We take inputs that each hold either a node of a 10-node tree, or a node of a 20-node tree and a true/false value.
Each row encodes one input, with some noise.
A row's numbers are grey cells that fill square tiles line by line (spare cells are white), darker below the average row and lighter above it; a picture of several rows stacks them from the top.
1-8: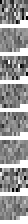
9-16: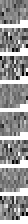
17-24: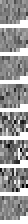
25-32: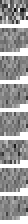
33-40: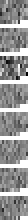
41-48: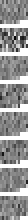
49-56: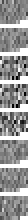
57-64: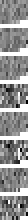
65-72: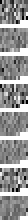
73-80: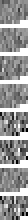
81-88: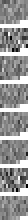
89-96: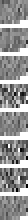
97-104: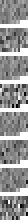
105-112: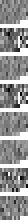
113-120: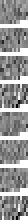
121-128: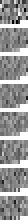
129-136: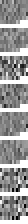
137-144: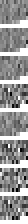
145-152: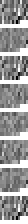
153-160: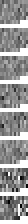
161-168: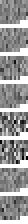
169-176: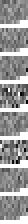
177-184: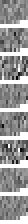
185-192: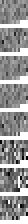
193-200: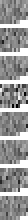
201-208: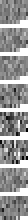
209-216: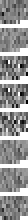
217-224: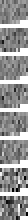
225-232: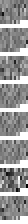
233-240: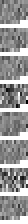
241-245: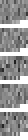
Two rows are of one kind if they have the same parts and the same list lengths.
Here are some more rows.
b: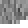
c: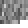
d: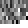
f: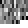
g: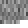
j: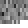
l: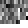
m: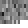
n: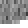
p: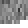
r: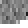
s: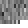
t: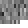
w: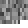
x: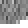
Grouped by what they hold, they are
b, c, g, j, m, n, p, r, s, t, w, x
d, f, l

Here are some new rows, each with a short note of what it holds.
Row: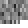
a node of a 20-node tree and a true/false value
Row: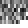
a node of a 10-node tree
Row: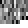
a node of a 10-node tree
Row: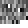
a node of a 10-node tree
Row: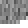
a node of a 20-node tree and a true/false value
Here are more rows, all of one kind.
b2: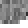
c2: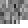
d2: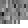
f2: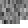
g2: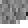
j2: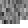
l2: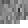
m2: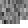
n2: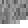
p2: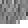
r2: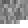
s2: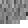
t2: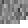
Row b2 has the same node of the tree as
f2, j2 and m2.
